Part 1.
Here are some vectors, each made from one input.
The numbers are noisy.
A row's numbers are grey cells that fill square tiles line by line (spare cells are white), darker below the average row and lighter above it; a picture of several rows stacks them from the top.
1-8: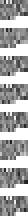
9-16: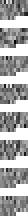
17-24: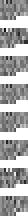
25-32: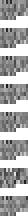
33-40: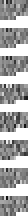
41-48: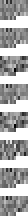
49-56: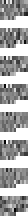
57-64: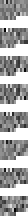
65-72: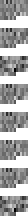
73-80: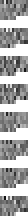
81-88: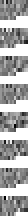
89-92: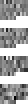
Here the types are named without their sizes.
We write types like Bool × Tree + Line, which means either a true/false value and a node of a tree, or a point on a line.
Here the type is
Line × Line + Tree + Unit.
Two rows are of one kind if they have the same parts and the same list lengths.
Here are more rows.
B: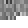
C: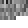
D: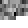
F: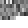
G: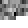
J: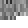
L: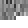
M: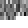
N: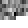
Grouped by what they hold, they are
B, C, J, L
D, G, N
F, M

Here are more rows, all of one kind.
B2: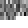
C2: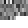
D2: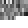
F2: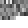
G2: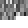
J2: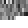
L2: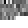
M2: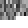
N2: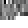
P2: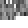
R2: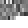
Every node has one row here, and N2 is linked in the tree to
L2.
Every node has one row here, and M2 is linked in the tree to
B2 and G2.
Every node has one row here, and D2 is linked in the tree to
J2.
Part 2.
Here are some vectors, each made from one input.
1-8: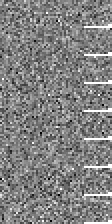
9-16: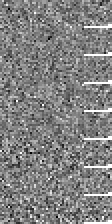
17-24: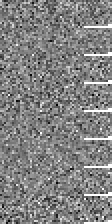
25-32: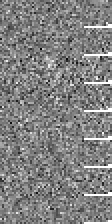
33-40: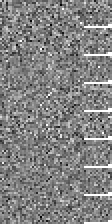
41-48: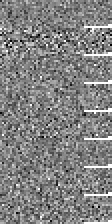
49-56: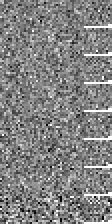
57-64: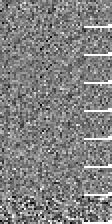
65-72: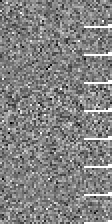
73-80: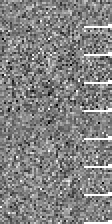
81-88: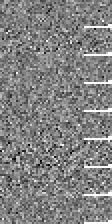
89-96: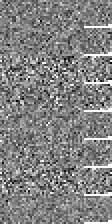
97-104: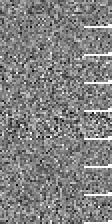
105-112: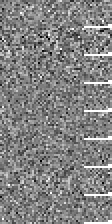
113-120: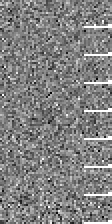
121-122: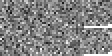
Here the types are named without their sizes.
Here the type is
List(Circle).
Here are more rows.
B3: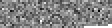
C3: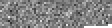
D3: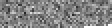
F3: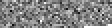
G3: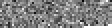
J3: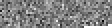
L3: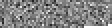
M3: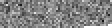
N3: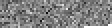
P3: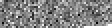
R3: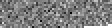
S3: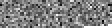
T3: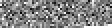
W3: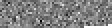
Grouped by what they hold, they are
B3, C3, F3, G3, L3, P3
D3, J3, M3, N3, R3, S3, W3
T3

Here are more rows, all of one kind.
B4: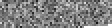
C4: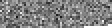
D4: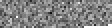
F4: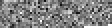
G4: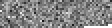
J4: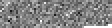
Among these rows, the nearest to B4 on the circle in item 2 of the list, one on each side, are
D4 and J4.
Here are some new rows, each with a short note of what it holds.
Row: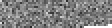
a list of two items
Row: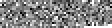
the empty list
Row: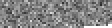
a list of one item
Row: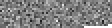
a list of one item
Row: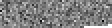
a list of one item
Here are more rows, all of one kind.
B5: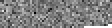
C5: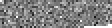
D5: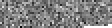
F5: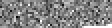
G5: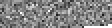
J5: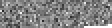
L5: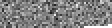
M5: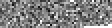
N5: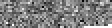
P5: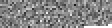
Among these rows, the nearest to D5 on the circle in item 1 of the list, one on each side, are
L5 and N5.
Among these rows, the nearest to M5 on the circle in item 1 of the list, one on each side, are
B5 and F5.
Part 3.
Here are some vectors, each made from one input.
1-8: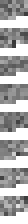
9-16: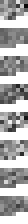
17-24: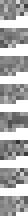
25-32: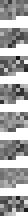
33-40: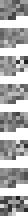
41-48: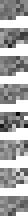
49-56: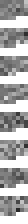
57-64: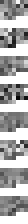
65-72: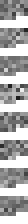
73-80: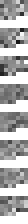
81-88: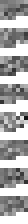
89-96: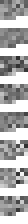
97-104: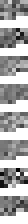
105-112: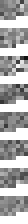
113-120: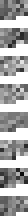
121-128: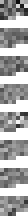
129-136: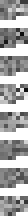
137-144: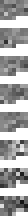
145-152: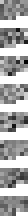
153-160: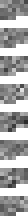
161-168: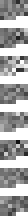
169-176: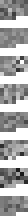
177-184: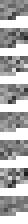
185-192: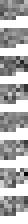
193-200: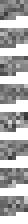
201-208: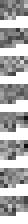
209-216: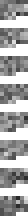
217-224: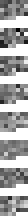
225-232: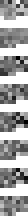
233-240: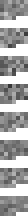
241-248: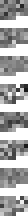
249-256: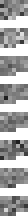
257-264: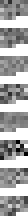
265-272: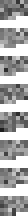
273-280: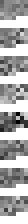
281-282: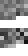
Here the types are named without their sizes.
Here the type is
(Bool × Bool × Bool × Bool + Unit) × Label.
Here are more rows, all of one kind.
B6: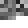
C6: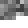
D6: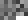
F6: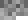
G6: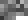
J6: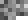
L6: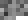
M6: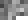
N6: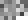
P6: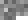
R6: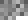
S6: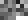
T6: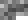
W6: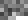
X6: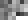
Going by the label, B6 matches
J6, N6, P6 and S6.
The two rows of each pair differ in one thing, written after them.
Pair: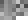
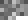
the label
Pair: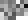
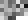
the label
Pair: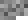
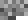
the label
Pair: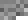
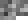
the label
